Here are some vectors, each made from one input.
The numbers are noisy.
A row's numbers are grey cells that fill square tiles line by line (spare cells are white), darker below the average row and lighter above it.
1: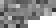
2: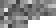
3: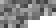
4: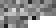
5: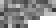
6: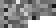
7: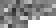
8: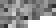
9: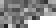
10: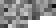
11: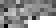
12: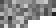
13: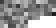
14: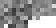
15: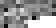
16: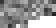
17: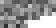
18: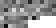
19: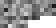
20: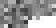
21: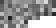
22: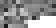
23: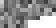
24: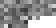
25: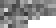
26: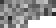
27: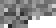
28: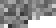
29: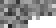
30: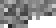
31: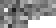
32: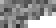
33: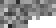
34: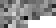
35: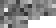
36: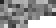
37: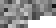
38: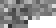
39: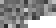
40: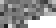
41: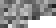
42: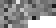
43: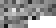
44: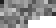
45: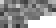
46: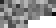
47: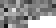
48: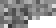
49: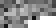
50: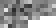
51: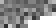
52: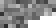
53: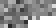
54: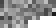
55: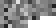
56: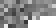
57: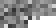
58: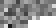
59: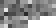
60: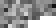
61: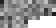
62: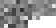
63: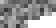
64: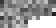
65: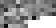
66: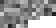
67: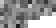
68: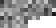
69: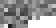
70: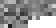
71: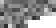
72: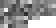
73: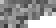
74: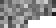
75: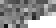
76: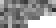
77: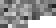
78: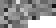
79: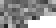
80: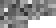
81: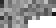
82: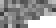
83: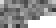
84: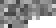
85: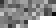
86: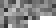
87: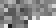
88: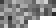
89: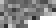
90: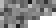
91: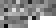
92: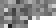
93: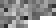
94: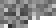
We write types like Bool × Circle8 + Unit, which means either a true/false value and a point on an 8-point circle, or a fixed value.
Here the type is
Bool × (Circle6 + Line6).
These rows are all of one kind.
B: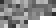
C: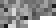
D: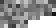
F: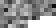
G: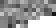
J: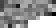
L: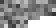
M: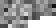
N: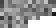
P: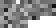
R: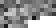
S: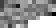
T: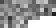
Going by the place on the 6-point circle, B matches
D, L and P.
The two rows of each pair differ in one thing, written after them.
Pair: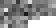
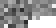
the place on the 6-point line
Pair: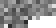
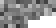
the true/false value
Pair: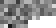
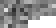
the place on the 6-point line
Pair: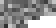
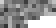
the place on the 6-point line
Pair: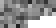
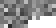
the true/false value
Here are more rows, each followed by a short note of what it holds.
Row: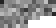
a point on a 6-point circle and a true/false value
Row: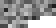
a point on a 6-point circle and a true/false value
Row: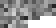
a point on a 6-point circle and a true/false value
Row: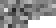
a point on a 6-point line and a true/false value
